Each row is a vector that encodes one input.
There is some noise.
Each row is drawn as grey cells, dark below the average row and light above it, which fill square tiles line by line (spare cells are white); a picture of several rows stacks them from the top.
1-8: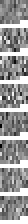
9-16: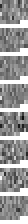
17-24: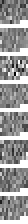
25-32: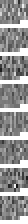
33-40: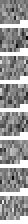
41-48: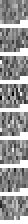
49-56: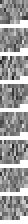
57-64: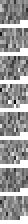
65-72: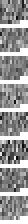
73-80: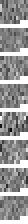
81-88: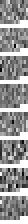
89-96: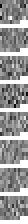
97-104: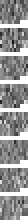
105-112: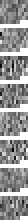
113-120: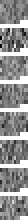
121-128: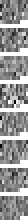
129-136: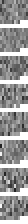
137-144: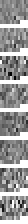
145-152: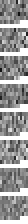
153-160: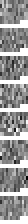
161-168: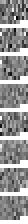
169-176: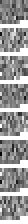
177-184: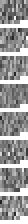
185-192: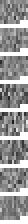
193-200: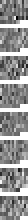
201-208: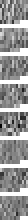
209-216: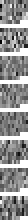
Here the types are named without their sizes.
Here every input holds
two labels and three true/false values.
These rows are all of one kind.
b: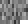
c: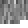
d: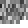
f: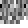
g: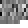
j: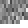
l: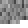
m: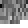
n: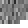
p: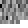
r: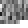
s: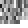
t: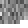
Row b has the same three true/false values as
c and g.
